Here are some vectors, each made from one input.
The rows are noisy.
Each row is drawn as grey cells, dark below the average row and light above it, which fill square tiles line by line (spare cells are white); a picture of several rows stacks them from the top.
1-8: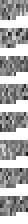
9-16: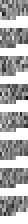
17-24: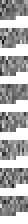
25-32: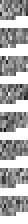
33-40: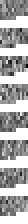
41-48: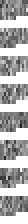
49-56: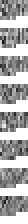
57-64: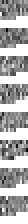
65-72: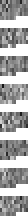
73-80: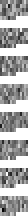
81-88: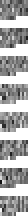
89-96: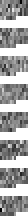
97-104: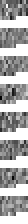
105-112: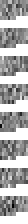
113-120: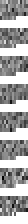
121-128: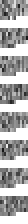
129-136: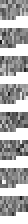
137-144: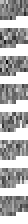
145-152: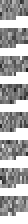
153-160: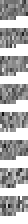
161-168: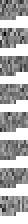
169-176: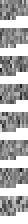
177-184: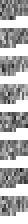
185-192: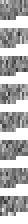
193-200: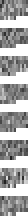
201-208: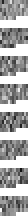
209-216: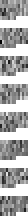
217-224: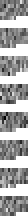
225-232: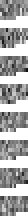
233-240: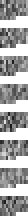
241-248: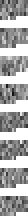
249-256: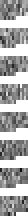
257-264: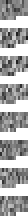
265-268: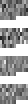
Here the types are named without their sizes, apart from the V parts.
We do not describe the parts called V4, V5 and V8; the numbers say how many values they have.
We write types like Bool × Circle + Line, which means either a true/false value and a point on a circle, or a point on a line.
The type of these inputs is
(Bool × V5 + List(Line)) × (Unit + V4 × V8).
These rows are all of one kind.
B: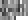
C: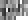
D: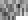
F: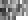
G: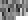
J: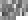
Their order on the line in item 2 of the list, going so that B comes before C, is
G, B, J, C, D, F.
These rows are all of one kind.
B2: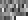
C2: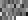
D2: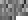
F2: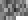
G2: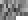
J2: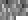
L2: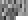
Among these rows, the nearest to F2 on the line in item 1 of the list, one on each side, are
G2 and J2.
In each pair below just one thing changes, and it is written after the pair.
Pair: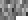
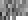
the place on the line in item 1 of the list
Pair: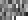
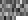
the value of V8
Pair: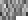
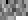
the value of V8
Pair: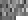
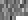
the place on the line in item 2 of the list
